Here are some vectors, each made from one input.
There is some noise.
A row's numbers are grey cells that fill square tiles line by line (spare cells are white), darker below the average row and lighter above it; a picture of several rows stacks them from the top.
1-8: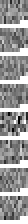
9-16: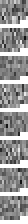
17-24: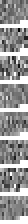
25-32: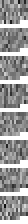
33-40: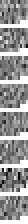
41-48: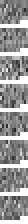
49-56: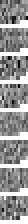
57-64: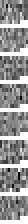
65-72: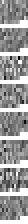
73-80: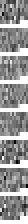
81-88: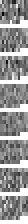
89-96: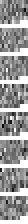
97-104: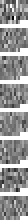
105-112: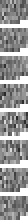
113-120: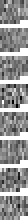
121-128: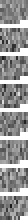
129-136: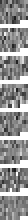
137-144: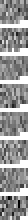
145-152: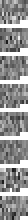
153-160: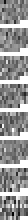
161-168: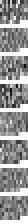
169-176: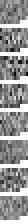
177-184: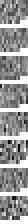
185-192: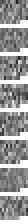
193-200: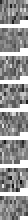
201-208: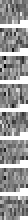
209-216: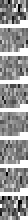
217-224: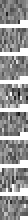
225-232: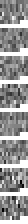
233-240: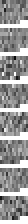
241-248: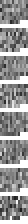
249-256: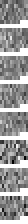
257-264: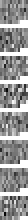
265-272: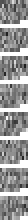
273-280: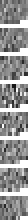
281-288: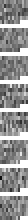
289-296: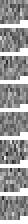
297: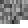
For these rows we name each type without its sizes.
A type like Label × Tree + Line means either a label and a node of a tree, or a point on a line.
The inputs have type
Bool × Bool × Bool × Bool × (Circle + Unit) + Line.
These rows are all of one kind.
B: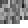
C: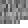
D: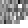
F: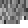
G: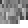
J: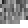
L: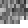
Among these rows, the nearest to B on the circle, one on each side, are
F and G.
